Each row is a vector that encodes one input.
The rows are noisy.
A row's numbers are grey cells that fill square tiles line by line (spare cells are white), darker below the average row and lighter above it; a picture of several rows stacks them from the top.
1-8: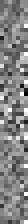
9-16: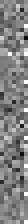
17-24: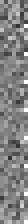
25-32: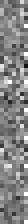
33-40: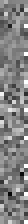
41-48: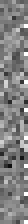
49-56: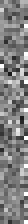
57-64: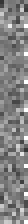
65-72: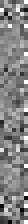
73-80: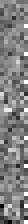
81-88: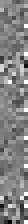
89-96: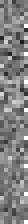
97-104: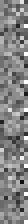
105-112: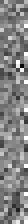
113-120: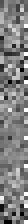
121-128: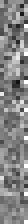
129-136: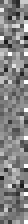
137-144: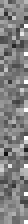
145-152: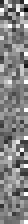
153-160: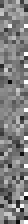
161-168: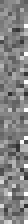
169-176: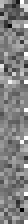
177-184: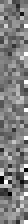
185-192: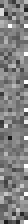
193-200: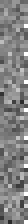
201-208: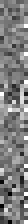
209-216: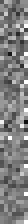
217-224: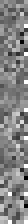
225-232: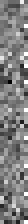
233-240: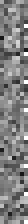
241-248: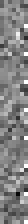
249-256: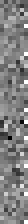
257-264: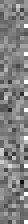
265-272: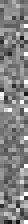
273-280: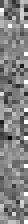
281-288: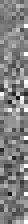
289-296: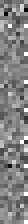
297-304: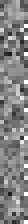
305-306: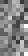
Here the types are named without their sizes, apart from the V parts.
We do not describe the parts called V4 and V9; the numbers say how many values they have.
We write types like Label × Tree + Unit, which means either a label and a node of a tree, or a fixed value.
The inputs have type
(Circle × V9 + Line) × V4.
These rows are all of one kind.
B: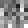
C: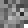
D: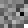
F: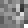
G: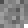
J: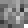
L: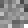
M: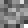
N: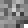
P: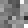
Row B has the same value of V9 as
F, L and N.
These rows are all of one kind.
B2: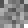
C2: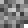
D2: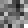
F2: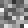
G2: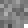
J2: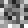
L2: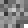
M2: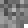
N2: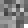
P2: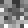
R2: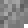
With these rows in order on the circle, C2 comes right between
J2 and L2.
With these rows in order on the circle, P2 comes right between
G2 and R2.
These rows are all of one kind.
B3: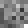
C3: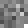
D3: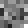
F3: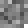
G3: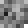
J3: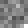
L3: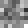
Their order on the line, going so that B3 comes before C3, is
J3, F3, L3, D3, B3, C3, G3.
